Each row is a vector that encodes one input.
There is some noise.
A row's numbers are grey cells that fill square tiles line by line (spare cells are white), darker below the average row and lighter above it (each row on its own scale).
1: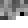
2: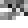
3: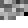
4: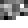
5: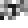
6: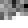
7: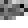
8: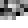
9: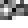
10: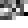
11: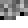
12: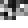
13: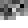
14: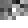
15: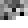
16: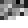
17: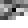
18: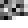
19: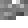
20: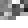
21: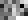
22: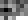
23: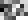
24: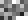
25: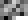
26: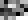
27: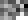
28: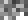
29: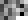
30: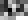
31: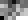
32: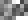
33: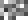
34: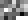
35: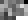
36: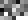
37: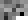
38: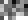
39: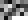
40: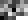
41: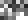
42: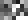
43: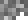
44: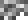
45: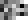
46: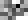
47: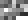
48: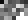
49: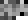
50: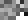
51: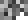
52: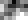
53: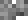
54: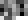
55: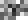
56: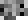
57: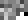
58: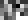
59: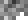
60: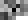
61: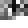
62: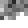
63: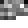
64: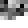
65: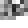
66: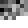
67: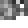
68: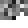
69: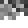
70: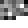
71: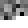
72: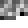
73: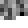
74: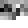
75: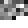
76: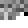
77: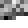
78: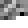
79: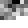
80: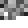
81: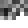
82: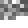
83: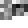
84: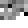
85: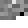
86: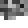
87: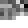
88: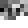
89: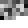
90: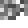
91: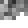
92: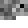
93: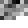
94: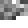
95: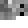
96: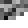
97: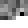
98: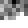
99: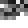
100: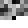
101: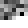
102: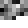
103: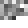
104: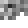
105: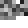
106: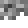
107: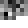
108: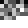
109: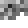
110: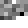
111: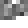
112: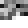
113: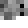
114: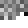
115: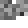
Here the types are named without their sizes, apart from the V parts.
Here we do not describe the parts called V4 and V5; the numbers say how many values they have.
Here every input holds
a value of V4, together with either a label and a value of V5, or four true/false values.
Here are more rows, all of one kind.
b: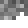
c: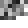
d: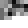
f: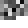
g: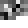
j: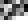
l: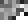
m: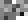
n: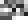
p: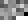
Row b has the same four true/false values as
f and g.
